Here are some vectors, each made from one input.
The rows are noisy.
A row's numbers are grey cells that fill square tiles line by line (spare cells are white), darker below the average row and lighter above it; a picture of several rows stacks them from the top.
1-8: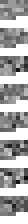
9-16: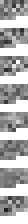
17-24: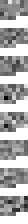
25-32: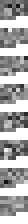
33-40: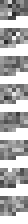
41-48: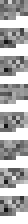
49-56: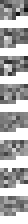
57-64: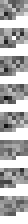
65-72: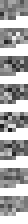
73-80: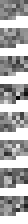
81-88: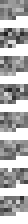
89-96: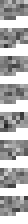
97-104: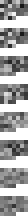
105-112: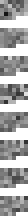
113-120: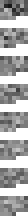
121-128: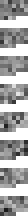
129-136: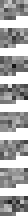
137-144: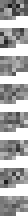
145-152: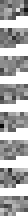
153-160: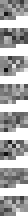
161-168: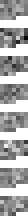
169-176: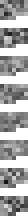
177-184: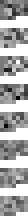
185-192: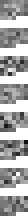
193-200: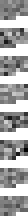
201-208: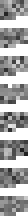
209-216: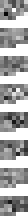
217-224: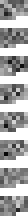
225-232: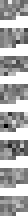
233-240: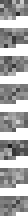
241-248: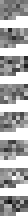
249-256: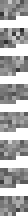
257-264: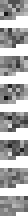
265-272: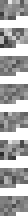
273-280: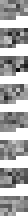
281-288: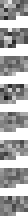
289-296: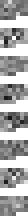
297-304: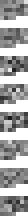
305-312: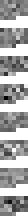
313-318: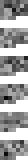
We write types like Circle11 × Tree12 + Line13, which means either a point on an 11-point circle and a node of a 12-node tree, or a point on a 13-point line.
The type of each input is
List3(Line4).
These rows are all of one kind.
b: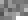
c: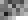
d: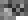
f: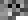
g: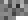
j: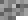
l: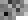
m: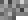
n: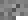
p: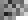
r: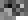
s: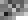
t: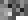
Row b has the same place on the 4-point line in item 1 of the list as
j and n.
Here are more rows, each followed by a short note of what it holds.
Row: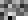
the empty list
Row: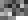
a list of three items
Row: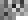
a list of two items
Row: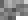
a list of two items
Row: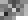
a list of three items
